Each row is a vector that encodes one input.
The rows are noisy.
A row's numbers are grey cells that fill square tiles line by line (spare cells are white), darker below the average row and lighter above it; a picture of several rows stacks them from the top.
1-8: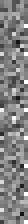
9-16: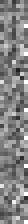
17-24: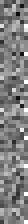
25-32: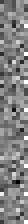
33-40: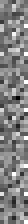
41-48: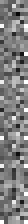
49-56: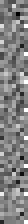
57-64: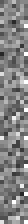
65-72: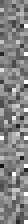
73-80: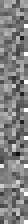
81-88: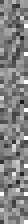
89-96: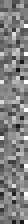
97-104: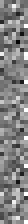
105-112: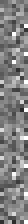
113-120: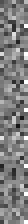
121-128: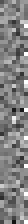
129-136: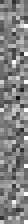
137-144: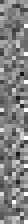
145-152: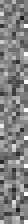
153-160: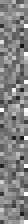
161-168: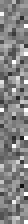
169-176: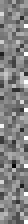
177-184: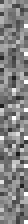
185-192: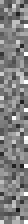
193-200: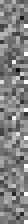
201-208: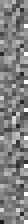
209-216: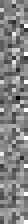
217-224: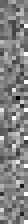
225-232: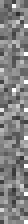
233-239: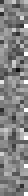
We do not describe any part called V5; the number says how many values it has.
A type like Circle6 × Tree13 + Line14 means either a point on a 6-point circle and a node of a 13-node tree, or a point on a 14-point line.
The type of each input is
Bool × V5 + Line3 × Line8.
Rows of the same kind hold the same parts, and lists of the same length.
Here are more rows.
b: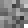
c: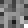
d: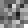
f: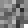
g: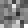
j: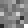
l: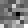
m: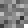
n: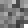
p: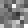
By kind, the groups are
b, c, f, j, m, n
d, g, l, p

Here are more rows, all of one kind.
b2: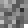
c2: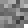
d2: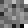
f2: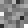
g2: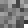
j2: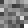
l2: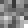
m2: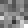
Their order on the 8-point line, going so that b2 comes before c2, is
b2, f2, g2, c2, m2, l2, j2, d2.
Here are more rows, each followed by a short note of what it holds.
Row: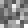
a true/false value and a value of V5
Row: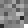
a point on a 3-point line and a point on an 8-point line
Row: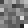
a point on a 3-point line and a point on an 8-point line
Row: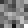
a point on a 3-point line and a point on an 8-point line
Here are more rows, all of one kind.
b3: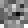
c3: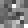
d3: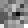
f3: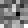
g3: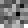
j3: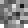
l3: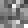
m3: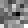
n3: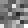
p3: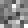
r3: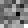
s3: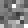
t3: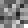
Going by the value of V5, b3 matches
d3 and m3.
